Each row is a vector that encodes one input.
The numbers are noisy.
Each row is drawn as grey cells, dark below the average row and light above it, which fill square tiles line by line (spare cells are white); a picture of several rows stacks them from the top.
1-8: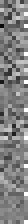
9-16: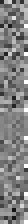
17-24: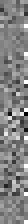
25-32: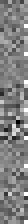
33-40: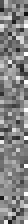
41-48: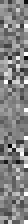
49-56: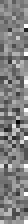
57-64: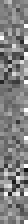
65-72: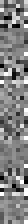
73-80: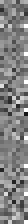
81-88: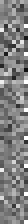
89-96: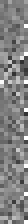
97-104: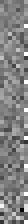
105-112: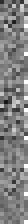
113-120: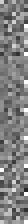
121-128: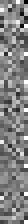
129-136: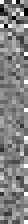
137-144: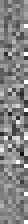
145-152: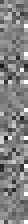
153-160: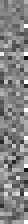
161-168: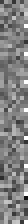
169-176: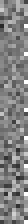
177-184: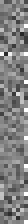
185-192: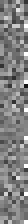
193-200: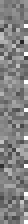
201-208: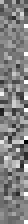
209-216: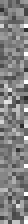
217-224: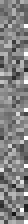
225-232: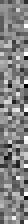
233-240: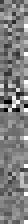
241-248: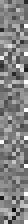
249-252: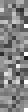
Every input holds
either a point on a 10-point line, or a point on a 16-point line.
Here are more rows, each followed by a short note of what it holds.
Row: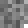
a point on a 16-point line
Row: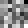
a point on a 10-point line
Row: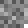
a point on a 16-point line
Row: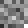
a point on a 16-point line
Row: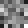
a point on a 10-point line
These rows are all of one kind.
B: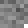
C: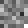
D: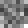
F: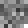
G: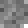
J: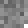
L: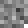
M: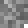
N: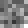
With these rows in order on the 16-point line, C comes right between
J and N.
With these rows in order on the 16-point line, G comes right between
M and N.
